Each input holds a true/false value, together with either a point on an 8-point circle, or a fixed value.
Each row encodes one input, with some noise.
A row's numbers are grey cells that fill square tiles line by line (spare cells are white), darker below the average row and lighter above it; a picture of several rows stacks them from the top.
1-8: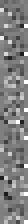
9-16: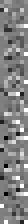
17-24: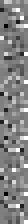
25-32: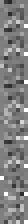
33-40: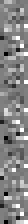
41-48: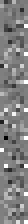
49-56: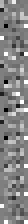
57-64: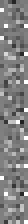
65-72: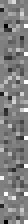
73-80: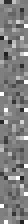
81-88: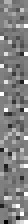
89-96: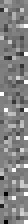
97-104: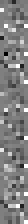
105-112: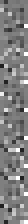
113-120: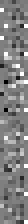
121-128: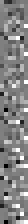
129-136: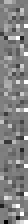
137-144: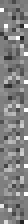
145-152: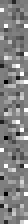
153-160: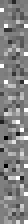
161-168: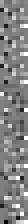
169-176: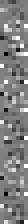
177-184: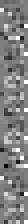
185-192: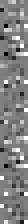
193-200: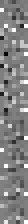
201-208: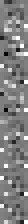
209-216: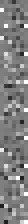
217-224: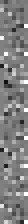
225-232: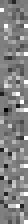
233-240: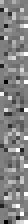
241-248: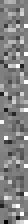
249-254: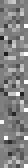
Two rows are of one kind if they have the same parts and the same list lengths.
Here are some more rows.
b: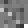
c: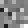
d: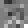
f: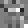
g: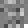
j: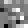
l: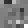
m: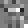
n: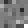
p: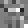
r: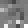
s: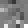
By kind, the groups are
b, c, d, g, l, n, r, s
f, j, m, p

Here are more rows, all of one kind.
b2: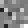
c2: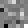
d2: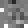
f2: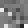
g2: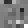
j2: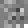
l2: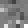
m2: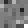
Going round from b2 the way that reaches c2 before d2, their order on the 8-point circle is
b2, g2, m2, c2, f2, j2, d2, l2.
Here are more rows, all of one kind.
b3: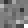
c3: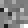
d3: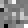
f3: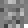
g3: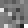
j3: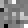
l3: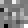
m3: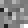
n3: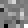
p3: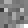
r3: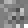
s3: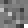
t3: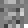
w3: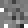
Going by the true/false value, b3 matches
g3, s3 and w3.
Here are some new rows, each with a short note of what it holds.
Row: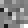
a point on an 8-point circle and a true/false value
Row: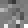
a point on an 8-point circle and a true/false value
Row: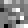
a true/false value
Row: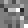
a true/false value
